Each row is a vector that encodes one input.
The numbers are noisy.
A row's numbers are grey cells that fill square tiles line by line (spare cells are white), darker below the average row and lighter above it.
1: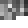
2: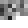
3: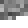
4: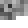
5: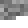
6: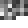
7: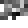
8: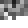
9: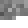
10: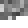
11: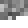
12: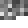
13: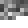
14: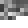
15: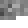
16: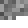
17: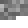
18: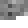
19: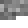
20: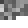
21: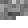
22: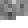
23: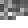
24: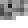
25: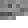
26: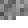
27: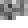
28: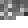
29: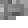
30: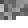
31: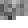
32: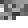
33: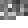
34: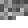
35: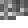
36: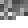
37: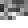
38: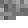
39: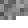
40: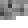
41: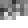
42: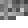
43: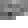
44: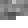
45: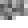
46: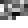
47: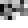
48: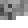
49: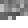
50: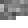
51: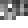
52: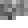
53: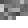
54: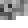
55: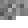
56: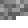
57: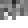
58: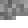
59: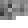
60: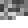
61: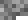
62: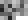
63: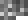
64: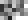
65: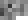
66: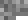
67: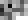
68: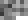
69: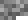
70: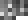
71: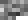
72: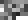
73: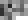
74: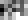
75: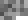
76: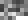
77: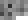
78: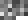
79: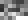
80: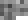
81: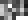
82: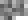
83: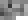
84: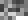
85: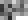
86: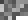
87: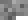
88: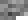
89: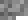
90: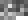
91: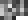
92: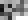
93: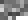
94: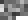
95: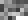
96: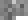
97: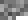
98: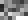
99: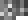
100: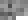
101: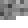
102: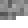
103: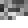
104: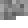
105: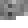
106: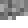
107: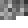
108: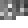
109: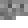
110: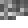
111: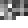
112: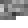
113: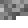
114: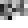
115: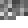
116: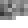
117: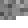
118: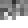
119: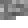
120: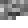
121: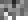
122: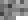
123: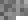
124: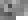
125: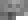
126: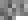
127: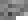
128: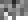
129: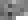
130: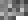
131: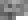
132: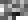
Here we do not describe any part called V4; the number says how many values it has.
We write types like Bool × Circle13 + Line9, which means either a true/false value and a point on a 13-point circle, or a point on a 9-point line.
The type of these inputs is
Circle5 × V4 + List3(Circle6).
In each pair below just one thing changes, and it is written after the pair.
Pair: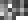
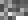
the place on the 5-point circle
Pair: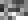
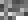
the value of V4
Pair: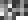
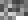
the value of V4
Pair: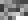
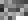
the place on the 5-point circle
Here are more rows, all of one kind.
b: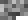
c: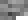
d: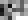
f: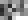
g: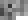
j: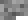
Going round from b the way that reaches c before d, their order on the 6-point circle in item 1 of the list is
b, c, g, d, f, j.
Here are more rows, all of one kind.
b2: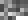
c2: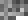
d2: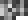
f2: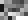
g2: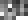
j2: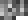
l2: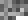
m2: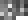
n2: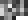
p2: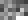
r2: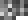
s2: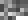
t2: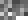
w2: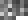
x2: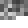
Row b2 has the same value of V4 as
m2, r2, s2 and w2.
